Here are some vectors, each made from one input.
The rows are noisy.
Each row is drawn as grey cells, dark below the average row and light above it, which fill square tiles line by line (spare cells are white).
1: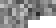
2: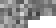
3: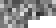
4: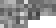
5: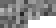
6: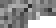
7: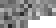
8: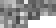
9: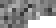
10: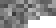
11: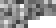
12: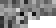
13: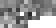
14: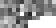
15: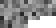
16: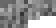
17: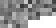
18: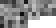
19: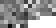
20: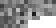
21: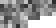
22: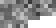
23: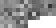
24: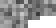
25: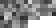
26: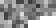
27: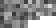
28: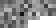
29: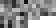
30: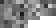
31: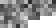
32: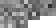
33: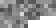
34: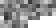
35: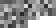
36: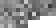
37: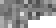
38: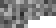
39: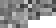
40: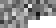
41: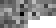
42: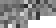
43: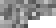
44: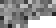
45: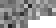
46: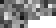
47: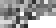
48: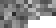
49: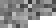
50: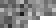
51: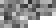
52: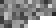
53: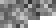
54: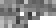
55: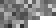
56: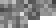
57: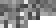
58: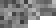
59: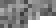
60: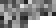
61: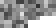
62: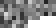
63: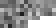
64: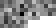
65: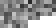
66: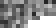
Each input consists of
one of 6 labels and a true/false value.
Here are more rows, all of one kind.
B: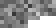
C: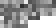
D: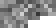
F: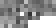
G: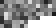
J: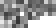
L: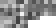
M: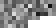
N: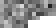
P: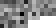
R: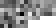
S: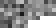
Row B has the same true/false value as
G, P, R and S.
